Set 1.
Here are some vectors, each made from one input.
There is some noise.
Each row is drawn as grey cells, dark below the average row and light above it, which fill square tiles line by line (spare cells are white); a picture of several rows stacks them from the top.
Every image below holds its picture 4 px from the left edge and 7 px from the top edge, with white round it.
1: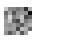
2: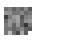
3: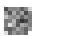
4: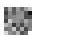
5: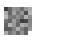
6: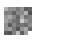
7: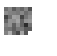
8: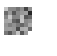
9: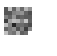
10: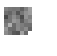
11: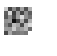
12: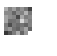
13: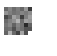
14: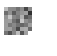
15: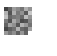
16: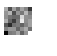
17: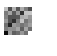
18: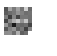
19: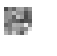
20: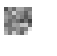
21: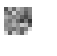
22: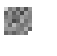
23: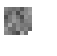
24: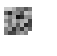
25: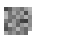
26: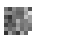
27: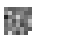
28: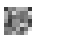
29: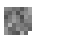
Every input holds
a node of a 7-node tree.
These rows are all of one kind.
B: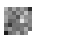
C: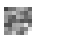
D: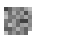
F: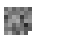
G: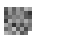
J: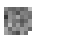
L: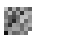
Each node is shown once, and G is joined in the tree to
F.
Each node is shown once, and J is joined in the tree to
D, F and L.
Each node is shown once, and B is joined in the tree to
L.
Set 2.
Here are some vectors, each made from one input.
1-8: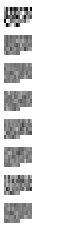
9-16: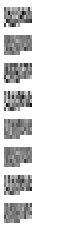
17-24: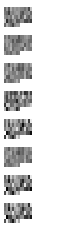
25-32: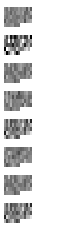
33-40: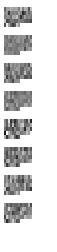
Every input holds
a point on a 7-point line.
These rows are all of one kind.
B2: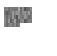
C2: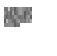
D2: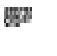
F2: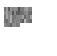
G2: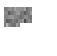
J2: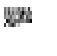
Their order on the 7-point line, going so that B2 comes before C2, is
B2, D2, G2, C2, J2, F2.
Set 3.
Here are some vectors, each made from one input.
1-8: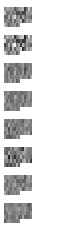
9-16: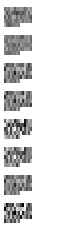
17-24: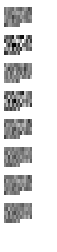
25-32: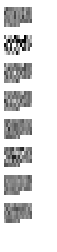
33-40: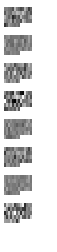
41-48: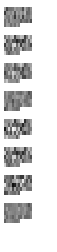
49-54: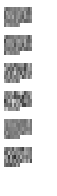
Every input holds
a point on a 9-point line.
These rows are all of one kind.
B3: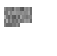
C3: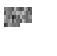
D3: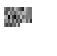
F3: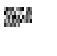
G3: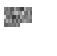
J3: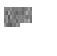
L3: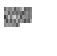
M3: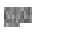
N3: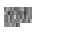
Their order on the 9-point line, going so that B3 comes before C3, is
D3, J3, B3, G3, N3, C3, L3, M3, F3.
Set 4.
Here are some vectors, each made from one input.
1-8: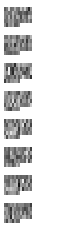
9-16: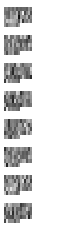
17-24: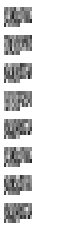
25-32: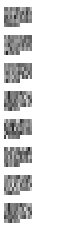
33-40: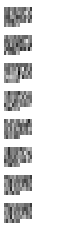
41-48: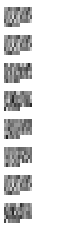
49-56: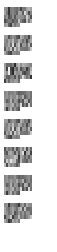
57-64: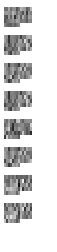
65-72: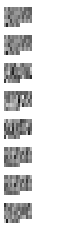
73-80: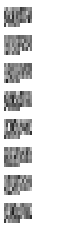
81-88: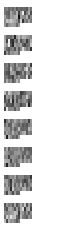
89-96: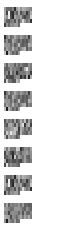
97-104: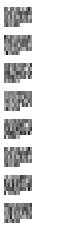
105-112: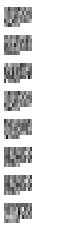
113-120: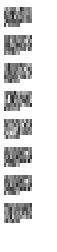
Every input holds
a point on a 17-point line.
